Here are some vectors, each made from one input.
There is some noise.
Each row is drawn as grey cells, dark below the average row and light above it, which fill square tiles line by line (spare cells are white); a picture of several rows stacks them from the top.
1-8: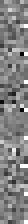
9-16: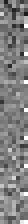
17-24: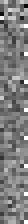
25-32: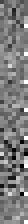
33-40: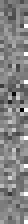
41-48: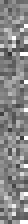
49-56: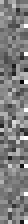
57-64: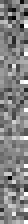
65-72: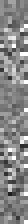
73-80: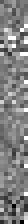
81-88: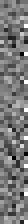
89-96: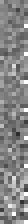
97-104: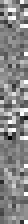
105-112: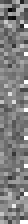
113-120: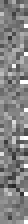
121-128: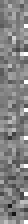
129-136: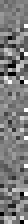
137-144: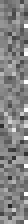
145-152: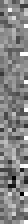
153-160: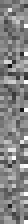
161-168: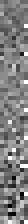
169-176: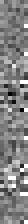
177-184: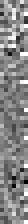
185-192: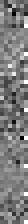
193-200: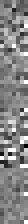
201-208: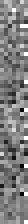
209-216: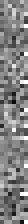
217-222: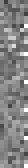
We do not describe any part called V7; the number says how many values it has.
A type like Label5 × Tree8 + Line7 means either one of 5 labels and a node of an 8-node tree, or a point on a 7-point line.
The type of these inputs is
List2(Bool × V7 + Line8).
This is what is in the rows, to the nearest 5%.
All of them are lists of up to two items, each either a point on an 8-point line, or a true/false value and a value of V7: about 5% are empty, 25% hold one and 70% two.
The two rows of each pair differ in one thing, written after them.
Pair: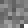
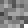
the true/false value in item 2 of the list
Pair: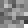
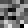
the value of V7 in item 2 of the list
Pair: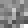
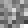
the true/false value in item 1 of the list
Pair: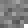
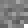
the true/false value in item 2 of the list
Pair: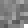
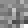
the value of V7 in item 1 of the list
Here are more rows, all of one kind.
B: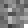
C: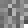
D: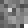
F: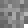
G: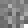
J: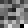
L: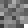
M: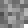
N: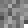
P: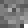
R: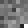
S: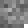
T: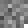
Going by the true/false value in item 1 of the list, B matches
D, M and N.
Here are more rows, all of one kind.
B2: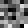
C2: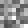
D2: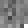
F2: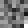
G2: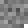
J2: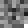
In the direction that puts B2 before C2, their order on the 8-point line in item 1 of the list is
D2, B2, C2, G2, F2, J2.
